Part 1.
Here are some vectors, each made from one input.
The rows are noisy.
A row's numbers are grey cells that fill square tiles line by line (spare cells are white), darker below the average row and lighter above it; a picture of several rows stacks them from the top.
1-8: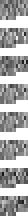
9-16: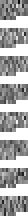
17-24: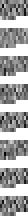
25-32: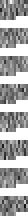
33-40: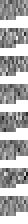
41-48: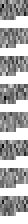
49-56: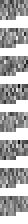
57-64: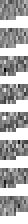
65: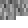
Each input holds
either a point on a 5-point line and a point on a 7-point line, or a node of a 7-node tree.
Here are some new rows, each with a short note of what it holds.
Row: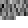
a point on a 5-point line and a point on a 7-point line
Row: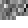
a point on a 5-point line and a point on a 7-point line
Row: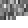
a point on a 5-point line and a point on a 7-point line
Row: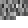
a point on a 5-point line and a point on a 7-point line
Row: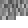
a node of a 7-node tree
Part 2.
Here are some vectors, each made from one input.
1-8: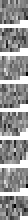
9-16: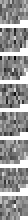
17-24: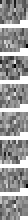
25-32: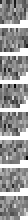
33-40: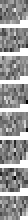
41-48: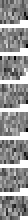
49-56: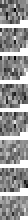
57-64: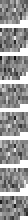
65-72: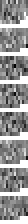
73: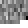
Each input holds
a point on an 8-point circle and a point on a 6-point line.
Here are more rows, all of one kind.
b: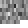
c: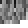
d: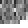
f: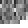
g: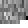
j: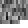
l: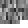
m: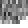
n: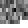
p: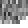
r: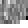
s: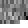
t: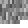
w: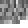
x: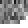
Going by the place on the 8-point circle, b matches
c, g, s and w.
